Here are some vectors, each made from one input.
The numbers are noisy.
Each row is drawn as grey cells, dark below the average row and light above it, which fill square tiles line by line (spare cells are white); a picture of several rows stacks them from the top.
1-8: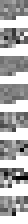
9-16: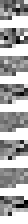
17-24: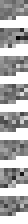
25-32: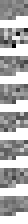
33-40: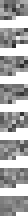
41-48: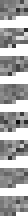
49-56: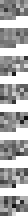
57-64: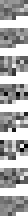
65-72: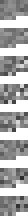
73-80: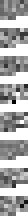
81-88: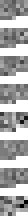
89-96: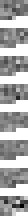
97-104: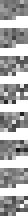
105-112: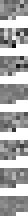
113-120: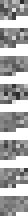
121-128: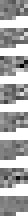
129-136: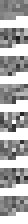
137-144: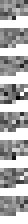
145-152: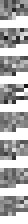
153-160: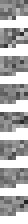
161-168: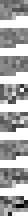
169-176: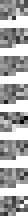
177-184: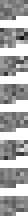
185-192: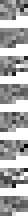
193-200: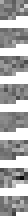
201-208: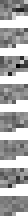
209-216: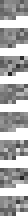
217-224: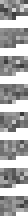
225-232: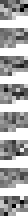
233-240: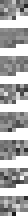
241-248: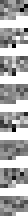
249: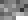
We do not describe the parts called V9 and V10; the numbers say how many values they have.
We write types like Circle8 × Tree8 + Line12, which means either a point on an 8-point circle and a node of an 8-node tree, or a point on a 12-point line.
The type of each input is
Bool × Bool × Bool × (Label11 × V10 + V9).
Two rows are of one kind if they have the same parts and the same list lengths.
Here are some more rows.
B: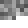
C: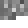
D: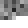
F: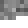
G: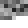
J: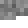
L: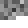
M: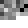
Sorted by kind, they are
B, C, D, F, L, M
G, J

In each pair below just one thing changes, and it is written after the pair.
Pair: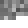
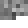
one of the three true/false values
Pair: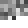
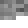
the label
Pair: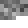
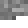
one of the three true/false values
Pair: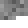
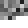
one of the three true/false values
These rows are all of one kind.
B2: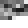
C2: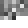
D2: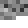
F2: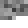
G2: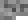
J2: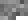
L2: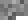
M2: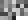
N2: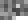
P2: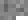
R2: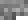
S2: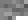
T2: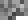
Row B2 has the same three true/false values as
G2, L2 and T2.
